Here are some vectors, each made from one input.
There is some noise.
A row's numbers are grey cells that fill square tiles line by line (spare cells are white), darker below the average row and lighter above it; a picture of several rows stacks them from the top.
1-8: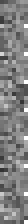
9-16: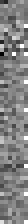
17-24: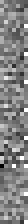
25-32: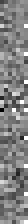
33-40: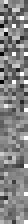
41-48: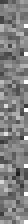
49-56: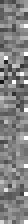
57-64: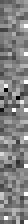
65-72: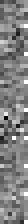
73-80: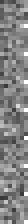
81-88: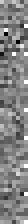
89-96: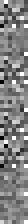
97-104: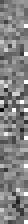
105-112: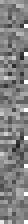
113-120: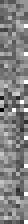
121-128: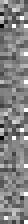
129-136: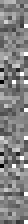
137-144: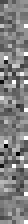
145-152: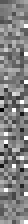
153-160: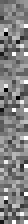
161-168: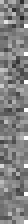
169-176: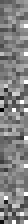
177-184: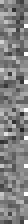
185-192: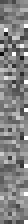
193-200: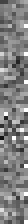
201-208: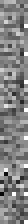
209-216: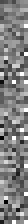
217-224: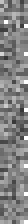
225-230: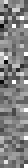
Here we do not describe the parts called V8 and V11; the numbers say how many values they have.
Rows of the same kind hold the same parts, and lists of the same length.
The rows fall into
4 kinds.
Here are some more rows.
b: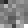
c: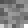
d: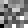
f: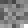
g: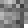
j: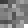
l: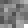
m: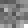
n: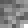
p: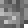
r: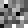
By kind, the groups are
b, j, l
c, f, m, n
d, r
g, p

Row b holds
a point on a 4-point line, a point on a 6-point line and a value of V8.
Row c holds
a value of V8.
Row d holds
a point on a 10-point line.
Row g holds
one of 9 labels and a value of V11.
